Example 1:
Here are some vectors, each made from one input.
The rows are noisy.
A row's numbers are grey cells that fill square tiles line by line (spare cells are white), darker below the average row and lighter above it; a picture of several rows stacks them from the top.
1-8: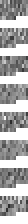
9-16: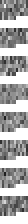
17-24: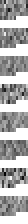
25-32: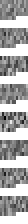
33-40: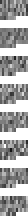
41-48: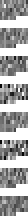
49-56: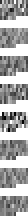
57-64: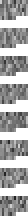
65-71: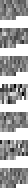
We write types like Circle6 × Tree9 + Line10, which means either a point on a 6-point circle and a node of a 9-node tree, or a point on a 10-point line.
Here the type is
Bool × Bool × Bool × Bool.
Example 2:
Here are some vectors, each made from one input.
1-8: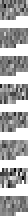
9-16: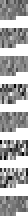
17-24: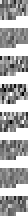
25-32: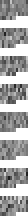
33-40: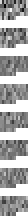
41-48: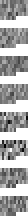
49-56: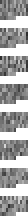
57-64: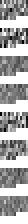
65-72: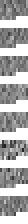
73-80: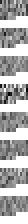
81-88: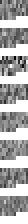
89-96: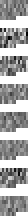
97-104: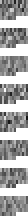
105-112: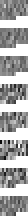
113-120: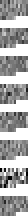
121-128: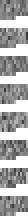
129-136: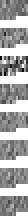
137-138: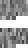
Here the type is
Bool × Bool × Bool × Bool.
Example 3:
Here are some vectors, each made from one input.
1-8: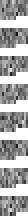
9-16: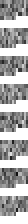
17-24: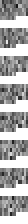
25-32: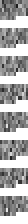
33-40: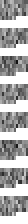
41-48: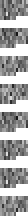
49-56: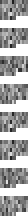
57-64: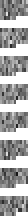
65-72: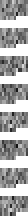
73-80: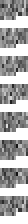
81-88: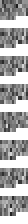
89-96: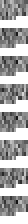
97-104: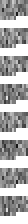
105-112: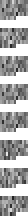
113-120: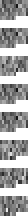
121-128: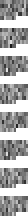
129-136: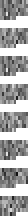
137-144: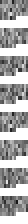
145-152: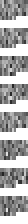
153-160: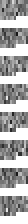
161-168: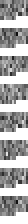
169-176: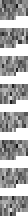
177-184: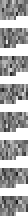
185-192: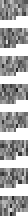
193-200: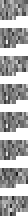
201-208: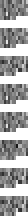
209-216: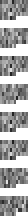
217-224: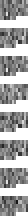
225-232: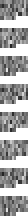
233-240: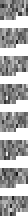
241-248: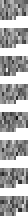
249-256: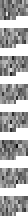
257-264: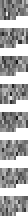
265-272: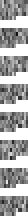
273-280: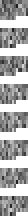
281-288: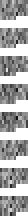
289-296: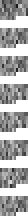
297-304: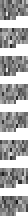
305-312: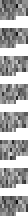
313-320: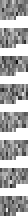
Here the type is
Line6.
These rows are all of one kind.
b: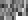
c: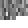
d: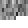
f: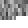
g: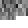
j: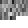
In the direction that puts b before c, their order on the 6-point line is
b, g, c, d, f, j.
